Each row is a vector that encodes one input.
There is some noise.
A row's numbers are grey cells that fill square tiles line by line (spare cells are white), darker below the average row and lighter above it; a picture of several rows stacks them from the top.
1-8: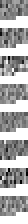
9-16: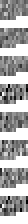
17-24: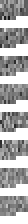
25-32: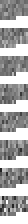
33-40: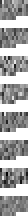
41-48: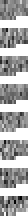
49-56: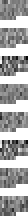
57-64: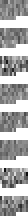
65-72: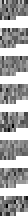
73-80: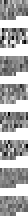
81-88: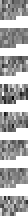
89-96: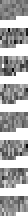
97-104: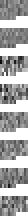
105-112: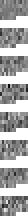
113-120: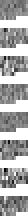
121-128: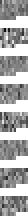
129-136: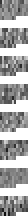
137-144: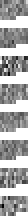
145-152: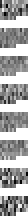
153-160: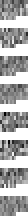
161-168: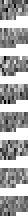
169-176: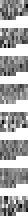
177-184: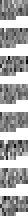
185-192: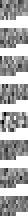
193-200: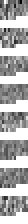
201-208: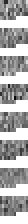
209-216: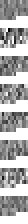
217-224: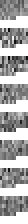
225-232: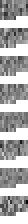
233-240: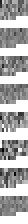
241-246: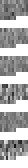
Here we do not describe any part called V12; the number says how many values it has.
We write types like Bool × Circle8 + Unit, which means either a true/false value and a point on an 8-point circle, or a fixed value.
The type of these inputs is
Bool × (Line7 + V12) + Line6.
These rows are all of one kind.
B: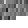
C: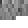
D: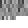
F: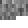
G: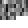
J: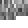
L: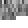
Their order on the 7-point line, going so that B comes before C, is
L, B, F, C, G, J, D.
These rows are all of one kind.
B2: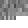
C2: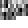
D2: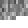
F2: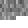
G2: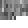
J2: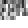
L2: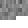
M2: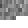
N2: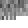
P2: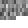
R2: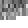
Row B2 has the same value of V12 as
D2, G2 and P2.
